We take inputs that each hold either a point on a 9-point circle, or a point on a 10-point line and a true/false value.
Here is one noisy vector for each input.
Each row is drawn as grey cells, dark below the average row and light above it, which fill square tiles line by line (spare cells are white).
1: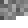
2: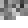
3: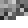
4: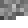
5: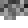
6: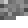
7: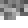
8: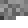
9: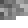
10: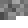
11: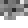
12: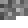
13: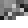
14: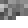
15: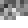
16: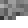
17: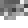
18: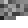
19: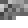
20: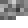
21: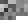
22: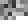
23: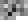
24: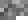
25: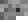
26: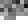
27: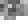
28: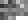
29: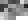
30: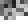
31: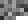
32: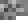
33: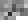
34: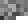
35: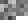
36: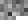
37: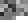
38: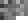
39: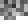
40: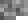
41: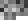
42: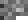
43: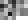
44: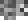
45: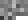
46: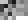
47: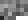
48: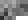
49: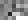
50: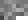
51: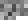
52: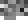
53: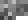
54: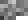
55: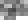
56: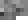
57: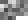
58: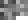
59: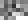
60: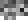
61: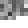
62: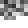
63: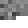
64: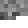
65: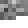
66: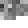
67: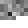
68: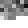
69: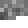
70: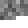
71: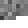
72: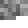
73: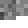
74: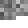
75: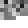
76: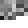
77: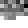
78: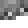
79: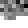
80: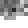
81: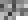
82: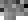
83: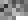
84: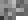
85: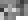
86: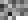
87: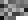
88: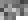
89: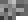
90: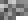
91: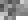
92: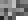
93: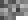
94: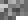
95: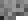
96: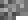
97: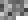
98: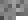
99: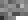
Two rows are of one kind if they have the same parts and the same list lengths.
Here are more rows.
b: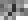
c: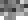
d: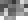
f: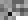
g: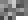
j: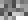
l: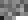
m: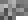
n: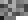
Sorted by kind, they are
b, c, d, f, j
g, l, m, n

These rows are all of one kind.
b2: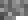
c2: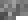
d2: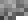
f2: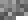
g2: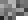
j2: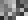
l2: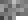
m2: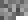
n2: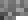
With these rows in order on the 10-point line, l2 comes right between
g2 and j2.
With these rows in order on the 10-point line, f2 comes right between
b2 and c2.
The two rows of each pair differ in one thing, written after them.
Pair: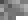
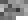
the place on the 10-point line
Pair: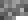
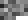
the true/false value
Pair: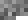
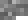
the true/false value
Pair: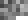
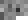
the true/false value
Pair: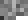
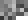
the true/false value
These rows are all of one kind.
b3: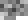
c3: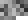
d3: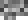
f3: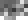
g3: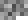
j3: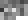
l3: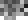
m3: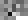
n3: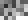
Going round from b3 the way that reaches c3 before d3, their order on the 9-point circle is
b3, g3, m3, c3, n3, j3, d3, l3, f3.
